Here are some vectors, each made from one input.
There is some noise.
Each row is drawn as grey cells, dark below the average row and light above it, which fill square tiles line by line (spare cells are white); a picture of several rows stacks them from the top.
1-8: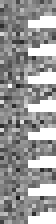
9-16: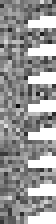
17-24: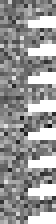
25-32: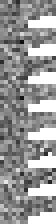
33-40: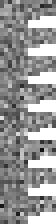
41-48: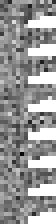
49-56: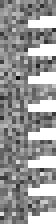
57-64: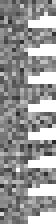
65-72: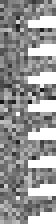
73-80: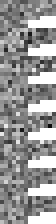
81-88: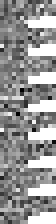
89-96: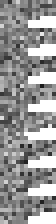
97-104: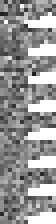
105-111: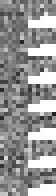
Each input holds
either a node of a 10-node tree and a true/false value, or a node of an 11-node tree.
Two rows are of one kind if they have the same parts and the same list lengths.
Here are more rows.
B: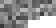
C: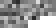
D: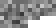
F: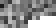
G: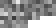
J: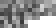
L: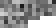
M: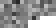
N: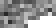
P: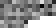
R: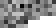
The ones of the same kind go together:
B, C, D, J, M, N
F, G, L, P, R

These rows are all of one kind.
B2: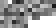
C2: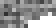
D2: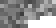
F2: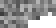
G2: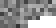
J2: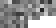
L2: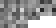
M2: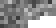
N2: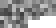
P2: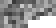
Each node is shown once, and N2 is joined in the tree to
C2, F2 and L2.
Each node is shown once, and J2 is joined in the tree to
P2.
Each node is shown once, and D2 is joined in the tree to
F2.
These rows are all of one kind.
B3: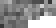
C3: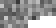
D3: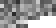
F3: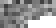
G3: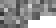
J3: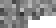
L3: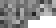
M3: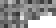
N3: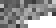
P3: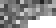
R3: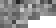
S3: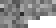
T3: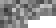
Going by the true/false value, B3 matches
J3 and S3.
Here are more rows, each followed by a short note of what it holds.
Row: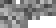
a node of an 11-node tree
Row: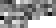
a node of an 11-node tree
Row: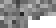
a node of a 10-node tree and a true/false value
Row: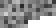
a node of an 11-node tree
